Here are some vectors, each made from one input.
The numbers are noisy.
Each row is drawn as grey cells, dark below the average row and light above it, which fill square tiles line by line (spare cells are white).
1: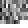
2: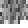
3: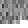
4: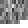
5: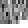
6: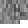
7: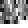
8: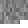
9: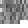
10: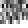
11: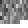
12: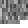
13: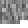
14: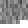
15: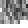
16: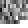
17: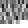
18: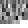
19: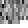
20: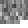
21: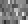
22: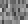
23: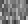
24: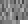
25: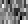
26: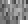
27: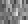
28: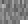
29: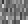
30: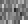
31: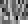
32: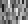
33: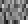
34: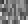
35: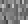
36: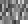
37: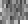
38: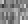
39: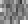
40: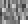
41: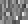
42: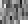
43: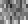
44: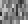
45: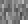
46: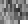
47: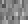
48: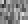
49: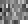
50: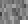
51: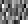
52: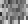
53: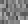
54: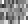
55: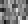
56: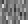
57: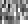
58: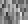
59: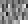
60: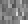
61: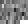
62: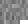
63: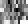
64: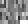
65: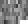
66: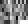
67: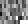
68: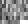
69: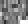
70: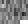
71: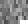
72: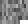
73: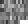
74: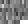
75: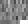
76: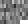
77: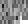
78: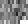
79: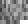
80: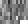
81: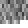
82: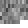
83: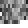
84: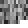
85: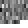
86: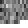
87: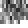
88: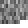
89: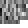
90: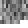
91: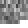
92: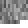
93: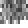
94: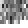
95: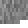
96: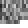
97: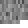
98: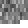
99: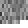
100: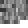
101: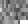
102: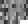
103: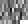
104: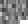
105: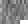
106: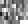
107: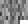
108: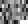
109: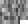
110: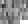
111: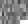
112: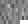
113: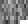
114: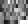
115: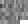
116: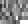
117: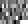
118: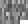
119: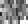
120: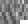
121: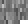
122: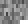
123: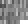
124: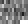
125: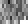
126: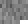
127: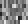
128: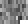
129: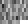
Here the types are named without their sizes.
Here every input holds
a point on each of two circles, together with either a point on a circle, or a point on each of two lines.
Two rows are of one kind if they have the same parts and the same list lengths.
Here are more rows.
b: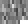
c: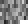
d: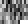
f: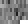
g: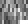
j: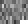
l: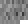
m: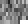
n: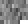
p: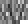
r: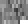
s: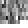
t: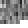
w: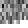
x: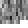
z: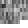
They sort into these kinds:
b, c, g, j, n, p, r
d, f, l, m, s, t, w, x, z

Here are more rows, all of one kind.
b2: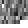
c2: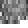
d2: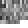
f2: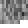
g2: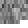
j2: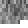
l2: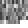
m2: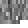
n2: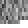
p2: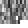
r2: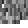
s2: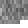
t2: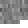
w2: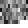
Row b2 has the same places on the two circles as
c2, d2, r2 and w2.
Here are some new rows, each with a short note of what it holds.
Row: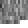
a point on each of two circles and a point on each of two lines
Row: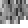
a point on each of two circles and a point on each of two lines
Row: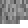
a point on each of three circles
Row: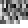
a point on each of three circles
